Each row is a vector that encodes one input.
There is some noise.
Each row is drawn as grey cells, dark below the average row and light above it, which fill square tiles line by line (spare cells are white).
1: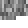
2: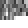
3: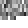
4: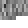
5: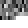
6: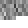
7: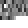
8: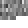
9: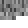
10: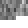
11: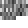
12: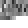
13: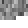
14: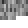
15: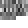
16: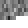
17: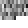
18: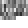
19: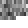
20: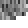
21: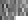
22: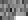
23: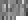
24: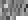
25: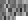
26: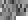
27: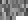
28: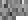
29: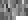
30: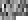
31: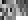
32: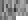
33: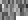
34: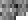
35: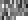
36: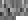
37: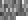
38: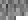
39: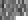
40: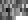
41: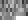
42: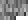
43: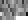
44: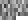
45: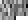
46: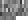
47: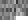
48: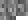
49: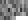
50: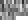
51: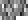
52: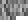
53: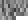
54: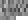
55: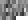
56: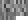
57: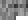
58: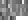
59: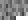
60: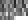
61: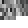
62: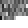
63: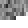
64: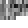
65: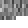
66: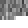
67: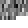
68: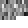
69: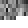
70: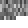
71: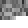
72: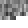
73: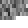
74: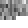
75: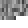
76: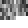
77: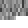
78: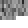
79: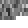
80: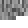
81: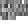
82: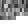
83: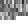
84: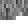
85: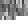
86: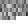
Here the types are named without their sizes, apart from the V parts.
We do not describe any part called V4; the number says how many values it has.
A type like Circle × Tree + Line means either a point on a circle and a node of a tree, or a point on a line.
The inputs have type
Line × (Line + V4).
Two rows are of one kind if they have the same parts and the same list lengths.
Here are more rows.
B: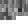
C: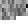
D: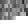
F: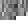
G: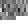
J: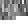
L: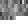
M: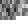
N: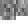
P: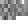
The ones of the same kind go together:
B, C, F, G
D, J, L, M, N, P

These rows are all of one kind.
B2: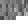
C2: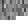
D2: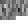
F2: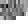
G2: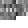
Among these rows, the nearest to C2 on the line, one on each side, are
D2 and F2.
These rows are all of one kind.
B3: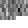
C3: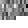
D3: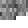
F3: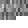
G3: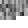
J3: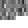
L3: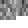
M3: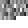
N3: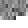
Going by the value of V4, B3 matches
C3, F3 and M3.
